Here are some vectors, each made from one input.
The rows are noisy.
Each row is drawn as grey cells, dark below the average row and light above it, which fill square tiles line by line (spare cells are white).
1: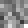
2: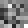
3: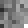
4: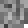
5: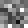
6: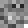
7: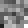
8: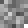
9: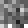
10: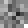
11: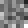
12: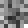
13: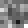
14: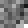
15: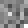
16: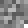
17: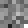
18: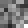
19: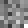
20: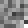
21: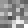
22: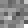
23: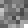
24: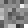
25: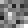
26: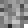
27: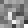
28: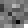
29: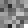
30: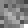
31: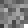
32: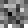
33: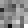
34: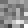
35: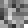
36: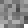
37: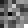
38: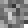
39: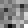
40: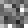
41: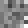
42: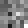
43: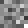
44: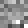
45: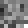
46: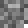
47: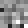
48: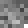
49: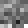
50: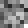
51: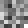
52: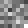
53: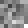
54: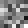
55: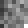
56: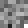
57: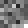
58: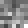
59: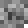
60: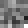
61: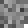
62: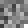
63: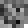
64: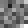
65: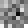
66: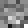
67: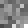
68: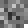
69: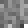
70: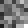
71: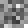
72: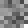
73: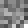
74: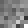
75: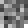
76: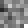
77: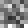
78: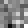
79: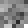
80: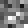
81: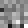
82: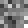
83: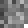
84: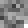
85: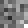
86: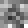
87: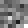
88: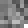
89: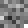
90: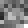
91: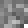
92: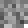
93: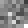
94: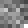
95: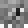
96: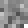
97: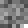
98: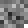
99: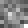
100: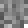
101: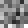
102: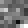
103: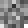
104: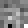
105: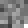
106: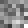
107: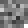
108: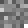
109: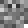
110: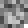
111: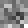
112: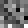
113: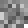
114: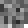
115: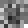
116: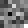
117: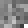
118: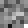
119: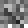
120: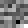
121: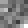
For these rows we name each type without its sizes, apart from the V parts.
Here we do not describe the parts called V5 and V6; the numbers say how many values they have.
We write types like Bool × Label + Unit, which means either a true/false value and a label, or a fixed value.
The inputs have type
Bool × Line × V5 × V6.
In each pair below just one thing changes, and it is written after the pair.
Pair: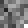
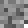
the value of V5
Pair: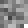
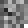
the place on the line
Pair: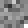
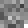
the true/false value
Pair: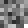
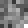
the value of V5
